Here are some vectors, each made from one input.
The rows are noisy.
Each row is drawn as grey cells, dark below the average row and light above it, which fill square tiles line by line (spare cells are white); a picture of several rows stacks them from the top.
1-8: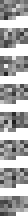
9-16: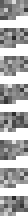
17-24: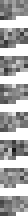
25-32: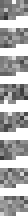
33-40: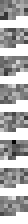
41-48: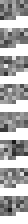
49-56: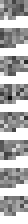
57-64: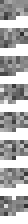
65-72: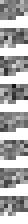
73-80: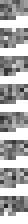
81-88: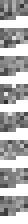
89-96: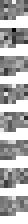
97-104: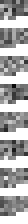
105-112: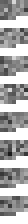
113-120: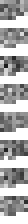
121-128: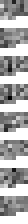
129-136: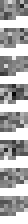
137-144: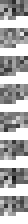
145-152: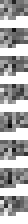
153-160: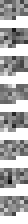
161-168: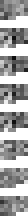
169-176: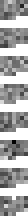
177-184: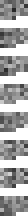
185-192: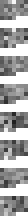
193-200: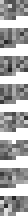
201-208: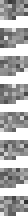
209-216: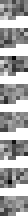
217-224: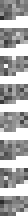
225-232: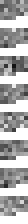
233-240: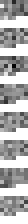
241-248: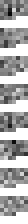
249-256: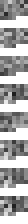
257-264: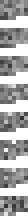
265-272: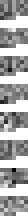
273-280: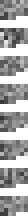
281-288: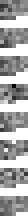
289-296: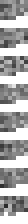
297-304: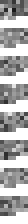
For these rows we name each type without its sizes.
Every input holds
either a point on a line and a true/false value, or a node of a tree.
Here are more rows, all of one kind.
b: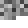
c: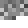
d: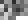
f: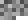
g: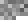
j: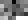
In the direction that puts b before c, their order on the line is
j, b, f, g, d, c.
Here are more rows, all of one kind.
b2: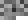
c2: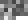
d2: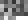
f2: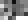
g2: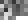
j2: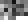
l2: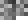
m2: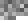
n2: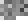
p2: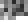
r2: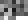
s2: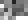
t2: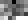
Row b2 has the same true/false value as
l2, m2 and n2.
